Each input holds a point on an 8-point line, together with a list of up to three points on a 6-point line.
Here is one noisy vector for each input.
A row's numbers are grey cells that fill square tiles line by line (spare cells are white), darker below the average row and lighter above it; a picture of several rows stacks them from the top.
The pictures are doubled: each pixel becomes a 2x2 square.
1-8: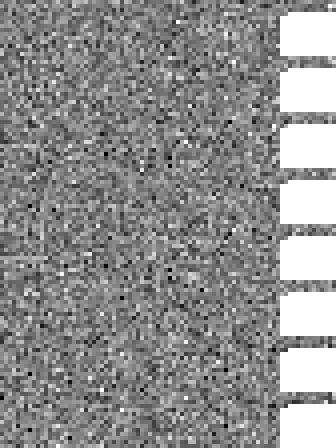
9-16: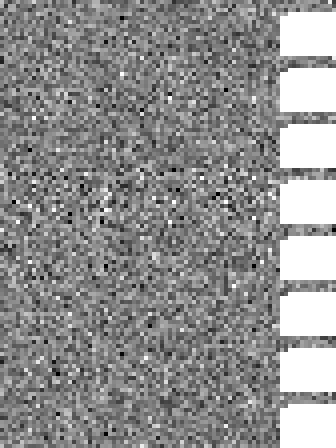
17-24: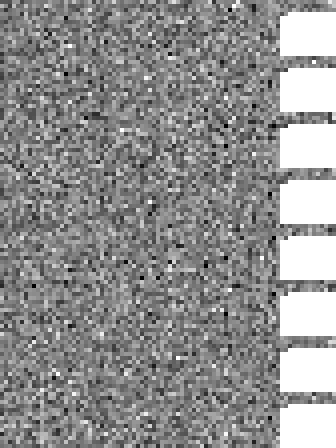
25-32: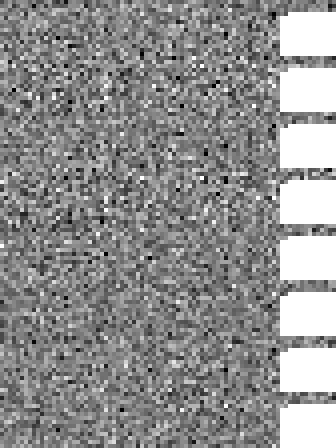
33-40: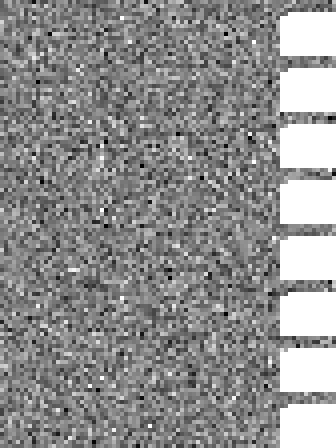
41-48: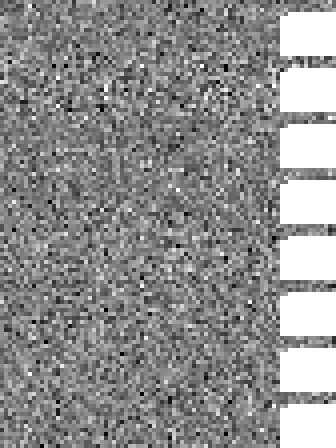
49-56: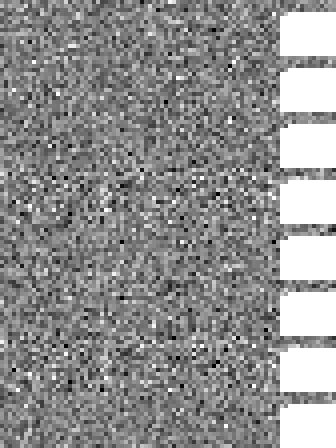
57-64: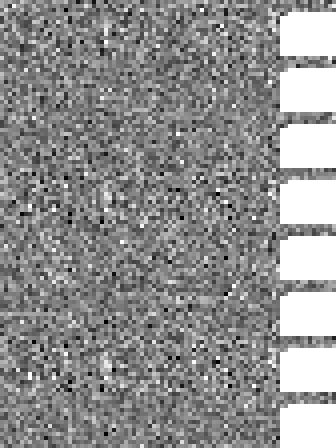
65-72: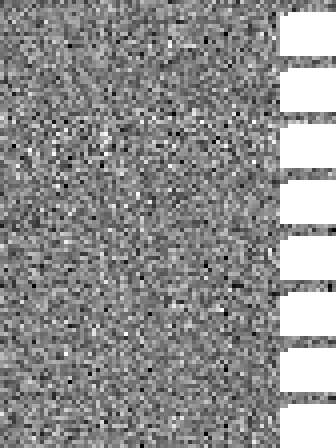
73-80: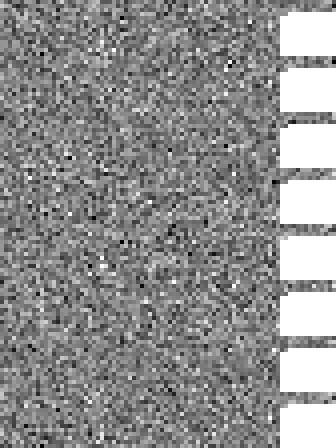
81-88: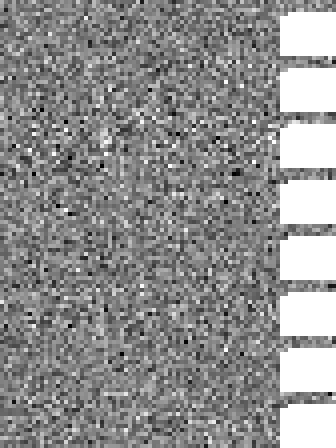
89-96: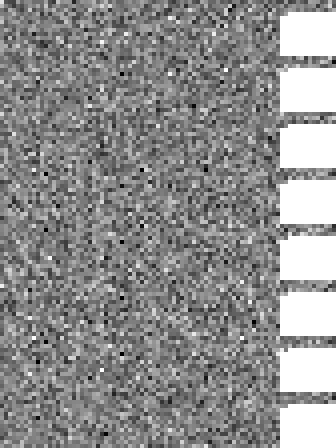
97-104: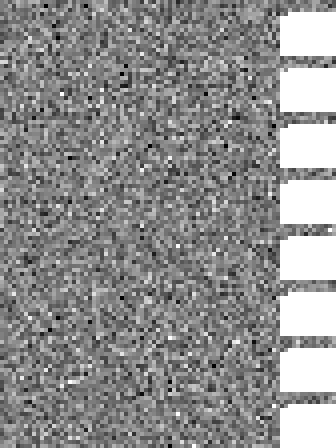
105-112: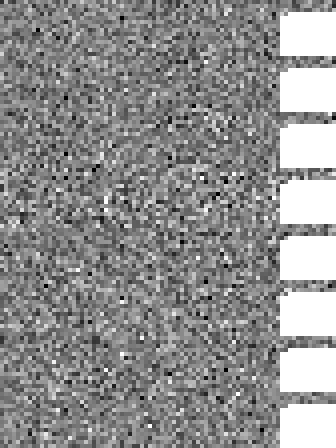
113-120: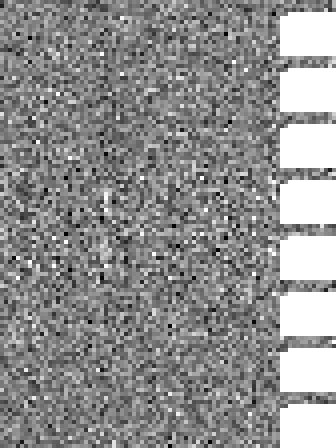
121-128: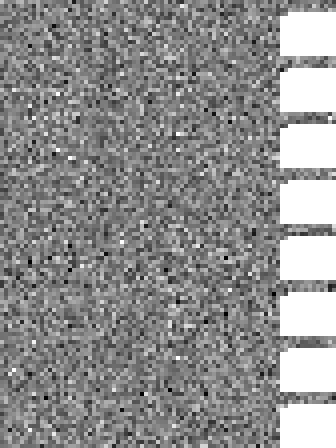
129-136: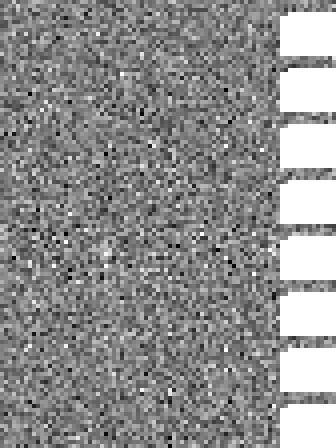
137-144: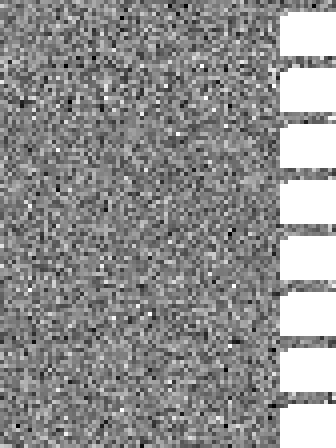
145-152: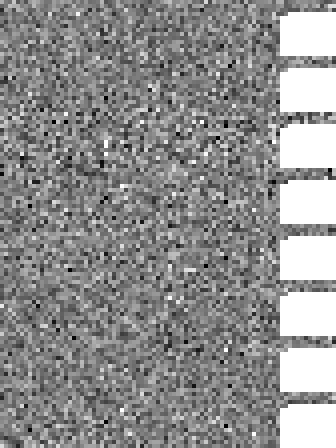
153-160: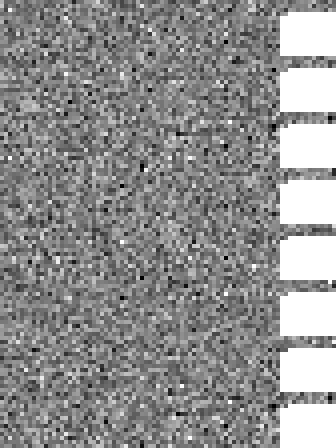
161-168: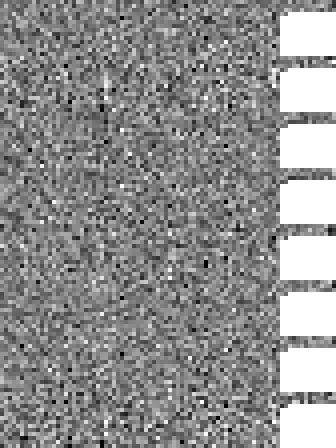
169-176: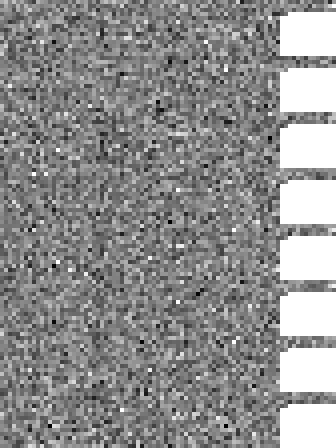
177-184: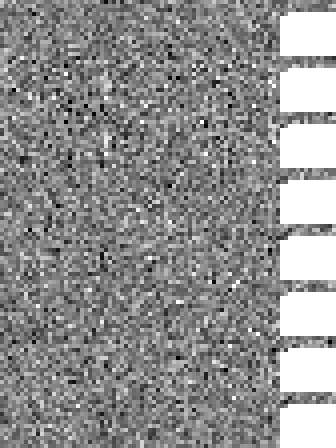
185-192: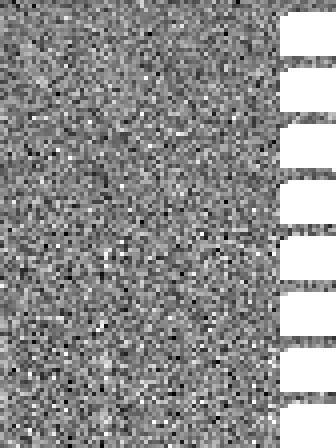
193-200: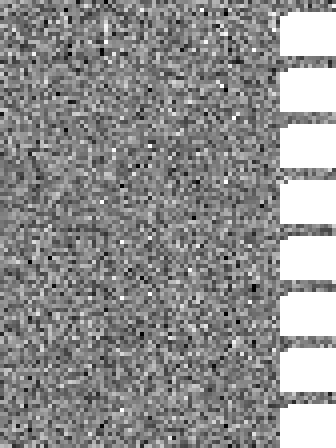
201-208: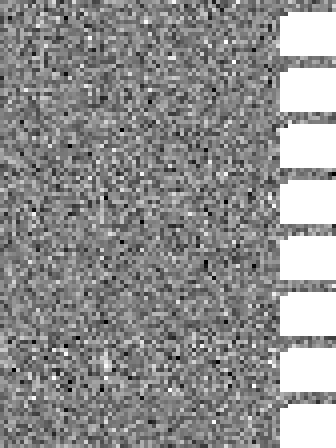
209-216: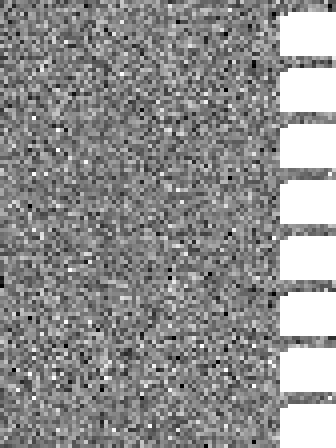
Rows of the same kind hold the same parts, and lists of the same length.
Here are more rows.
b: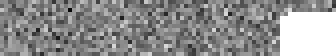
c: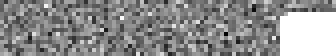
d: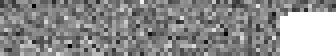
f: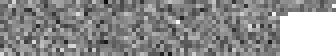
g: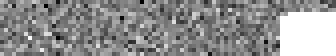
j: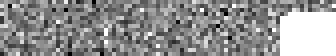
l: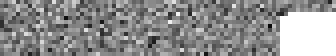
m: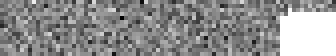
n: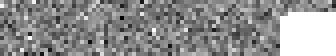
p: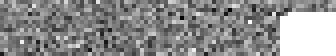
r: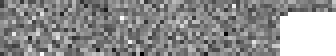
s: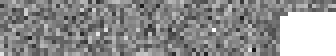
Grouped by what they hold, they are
b, s
c, d, r
f, g, l, m, n, p
j

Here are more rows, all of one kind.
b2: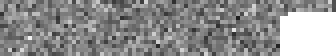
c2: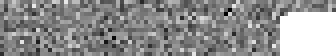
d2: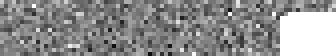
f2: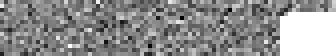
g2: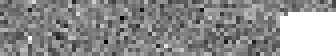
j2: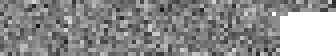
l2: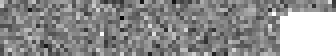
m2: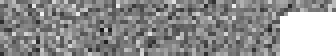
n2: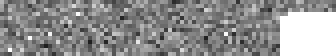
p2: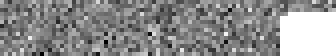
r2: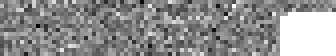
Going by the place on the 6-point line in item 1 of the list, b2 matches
j2 and n2.
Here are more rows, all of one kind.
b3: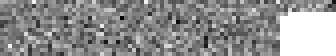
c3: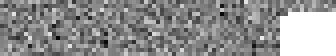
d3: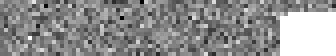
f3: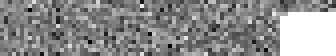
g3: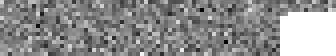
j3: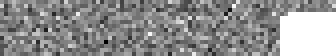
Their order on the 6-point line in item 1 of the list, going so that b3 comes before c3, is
f3, j3, g3, d3, b3, c3.
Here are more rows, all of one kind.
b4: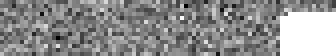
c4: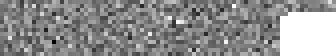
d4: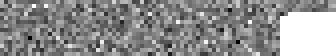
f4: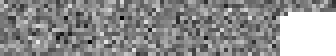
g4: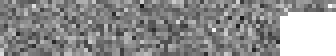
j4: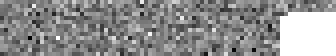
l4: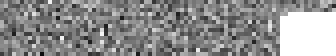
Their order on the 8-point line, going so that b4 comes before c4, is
f4, l4, b4, g4, d4, j4, c4.
